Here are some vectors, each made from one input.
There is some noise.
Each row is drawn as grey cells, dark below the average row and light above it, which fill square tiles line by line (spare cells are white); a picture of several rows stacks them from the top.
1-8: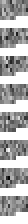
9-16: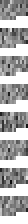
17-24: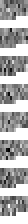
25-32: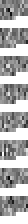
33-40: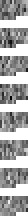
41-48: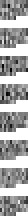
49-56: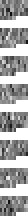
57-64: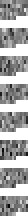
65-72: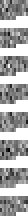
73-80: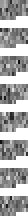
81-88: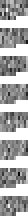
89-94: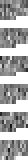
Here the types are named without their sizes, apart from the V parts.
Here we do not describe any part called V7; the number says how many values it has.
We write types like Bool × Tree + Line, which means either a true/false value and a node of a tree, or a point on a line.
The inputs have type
Label × (Line + V7).
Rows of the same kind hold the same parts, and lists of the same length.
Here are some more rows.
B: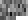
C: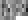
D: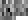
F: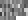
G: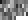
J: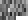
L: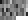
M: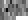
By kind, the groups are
B, D, G, J, L, M
C, F

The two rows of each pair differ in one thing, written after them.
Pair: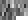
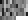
the label
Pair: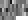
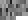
the place on the line
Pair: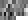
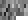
the place on the line
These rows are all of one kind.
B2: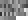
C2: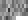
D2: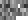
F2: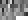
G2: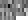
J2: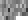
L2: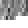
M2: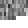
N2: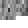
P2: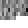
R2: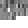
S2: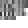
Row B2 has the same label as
D2, G2, M2 and S2.
